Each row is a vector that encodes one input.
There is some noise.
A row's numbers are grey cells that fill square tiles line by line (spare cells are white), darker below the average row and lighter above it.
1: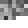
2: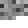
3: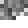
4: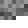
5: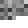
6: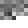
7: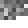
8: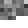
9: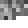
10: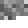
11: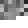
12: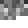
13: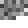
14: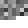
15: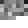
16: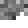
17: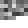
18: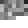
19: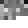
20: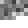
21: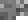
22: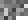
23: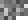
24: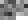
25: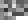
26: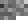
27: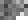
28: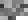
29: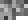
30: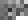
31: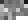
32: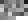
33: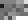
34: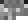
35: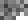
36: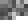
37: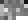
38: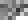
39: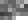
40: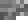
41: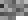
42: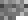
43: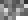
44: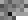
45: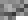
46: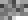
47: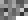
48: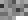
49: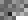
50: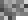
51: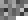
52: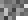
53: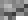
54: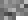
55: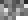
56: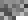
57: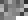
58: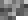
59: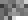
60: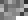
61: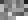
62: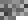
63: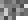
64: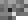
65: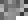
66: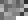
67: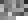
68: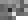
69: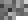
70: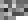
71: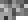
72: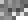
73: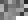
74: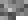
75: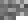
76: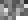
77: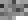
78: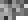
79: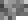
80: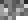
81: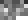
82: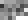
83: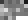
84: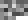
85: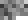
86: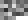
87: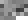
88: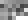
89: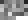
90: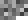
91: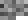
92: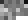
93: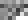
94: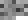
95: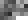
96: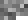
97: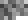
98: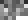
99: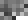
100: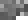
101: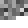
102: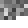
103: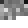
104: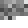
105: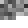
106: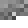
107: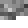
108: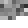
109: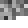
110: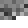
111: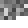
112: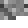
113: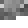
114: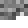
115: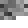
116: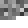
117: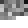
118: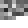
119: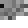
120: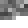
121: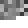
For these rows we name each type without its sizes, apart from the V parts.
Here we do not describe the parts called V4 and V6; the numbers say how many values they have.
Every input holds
either a point on a line, a value of V4 and a value of V6, or three true/false values.
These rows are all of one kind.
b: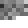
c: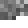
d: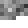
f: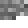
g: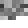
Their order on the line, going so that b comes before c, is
d, g, f, b, c.
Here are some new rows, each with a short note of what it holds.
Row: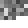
three true/false values
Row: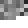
three true/false values
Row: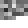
three true/false values
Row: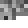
three true/false values
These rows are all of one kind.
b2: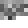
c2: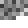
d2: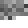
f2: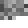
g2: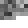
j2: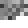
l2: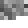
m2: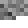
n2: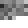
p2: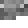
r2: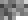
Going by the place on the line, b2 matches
c2 and j2.
